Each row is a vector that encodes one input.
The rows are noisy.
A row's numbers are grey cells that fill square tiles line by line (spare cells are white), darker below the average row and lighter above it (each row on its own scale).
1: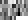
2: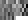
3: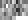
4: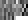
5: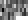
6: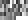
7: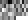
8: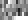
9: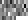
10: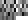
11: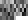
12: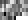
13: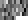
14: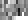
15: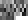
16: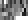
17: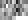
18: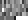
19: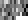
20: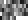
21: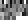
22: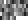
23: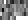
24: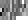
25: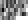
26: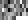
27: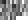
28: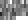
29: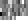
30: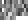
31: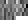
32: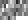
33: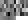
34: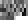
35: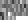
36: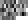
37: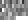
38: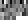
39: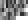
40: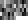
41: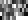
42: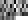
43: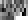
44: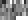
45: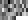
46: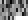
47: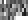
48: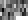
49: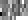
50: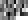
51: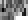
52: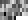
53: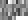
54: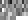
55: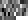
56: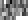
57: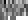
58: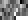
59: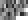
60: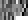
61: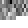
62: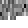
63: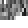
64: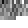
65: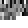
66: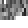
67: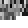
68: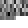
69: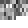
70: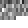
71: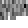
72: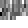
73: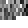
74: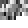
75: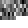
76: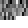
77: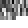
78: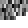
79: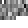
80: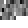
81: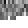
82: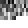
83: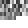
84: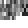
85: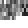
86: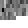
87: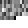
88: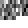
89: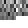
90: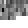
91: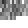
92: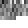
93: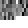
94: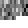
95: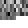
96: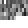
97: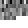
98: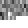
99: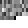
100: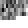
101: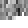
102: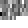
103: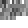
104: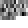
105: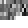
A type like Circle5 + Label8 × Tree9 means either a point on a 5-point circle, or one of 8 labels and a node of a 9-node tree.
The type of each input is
Bool × Circle10 + Tree9.
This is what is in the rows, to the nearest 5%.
About 45% of them hold a point on a 10-point circle and a true/false value. The rest hold a node of a 9-node tree.
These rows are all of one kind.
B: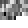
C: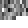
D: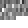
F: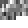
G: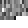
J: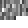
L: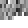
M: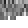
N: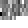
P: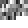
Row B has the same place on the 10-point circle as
F, G, J and P.
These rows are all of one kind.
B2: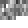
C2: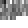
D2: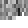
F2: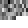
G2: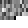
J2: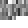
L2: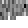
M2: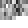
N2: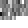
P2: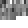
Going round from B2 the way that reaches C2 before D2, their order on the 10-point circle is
B2, G2, F2, P2, C2, L2, N2, J2, D2, M2.
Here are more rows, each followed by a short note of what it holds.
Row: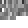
a point on a 10-point circle and a true/false value
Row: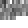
a point on a 10-point circle and a true/false value
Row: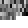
a node of a 9-node tree
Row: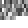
a point on a 10-point circle and a true/false value
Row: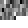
a node of a 9-node tree
